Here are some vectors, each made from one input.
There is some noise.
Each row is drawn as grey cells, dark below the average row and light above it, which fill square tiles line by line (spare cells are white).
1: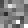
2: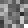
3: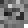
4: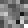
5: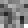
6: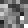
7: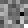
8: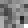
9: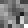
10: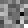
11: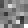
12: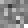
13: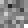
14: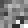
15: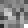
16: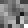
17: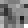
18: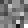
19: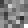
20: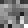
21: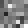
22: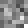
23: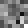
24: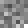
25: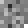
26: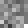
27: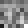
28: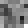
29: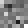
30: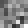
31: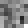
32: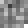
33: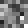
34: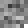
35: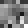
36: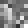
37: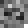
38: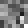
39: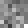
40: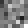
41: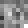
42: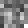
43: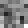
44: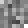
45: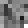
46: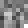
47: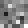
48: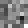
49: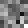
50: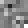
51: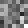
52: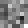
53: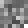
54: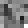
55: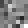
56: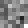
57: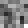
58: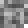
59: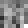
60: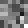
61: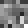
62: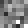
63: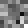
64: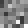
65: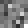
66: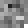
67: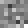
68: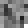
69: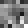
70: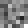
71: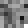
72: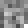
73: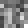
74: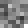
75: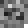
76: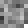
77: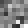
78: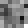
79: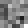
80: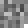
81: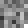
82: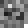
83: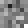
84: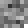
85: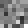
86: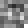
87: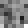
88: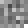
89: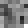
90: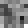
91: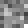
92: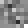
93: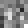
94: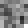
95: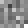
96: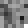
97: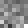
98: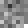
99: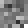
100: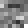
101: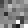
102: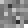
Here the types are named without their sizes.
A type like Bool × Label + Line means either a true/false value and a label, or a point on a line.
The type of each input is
List(Line) × (Tree + Unit).
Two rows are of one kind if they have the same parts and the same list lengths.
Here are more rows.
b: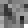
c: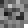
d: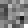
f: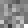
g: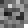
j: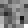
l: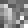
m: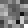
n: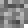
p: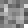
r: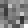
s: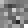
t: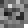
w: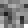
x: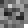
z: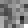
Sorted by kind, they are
b, j, w, z
c, g, t, x
d, r
f, s
l, n, p
m

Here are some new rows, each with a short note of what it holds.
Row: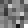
a list of two items
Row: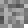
a node of a tree, together with a list of two items
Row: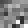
a list of two items
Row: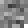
a node of a tree, together with a list of one item
